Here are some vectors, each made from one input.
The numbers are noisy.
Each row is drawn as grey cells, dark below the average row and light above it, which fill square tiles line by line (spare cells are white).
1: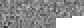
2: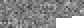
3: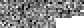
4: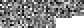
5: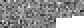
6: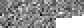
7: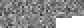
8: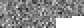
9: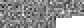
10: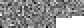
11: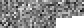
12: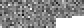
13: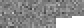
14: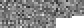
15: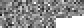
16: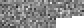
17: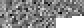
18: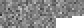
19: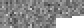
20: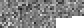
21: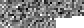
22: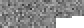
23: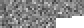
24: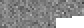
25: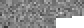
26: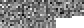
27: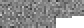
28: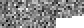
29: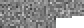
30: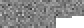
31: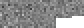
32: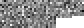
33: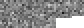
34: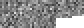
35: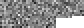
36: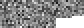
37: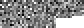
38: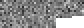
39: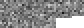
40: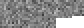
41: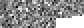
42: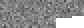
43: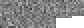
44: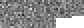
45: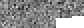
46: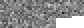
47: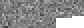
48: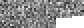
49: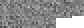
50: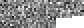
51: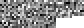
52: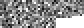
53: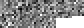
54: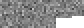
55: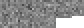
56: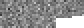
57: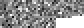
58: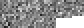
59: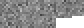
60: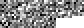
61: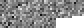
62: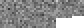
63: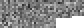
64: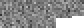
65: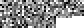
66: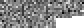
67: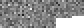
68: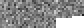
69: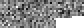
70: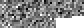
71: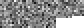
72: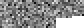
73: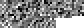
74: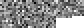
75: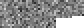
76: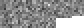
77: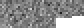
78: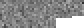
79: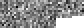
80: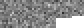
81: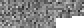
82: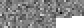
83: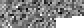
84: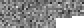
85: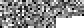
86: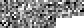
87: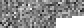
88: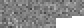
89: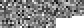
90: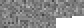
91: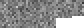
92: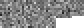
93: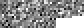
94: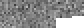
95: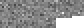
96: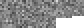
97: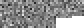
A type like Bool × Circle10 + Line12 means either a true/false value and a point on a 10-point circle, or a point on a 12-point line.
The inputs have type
(Bool × Bool × Bool + Unit) × (Circle6 × Circle6 + Unit).
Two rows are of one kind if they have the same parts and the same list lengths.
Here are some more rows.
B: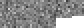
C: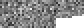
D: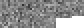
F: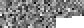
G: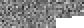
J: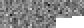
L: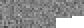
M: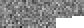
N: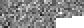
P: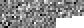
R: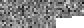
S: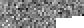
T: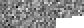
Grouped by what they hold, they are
B, F
C, J
D, T
G, L, M, N, P, R, S

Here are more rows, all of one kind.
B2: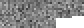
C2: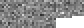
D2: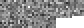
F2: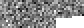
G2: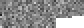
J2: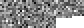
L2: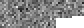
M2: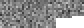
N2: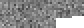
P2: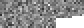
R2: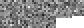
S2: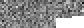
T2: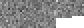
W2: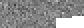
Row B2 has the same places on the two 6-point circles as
G2, J2, M2 and T2.
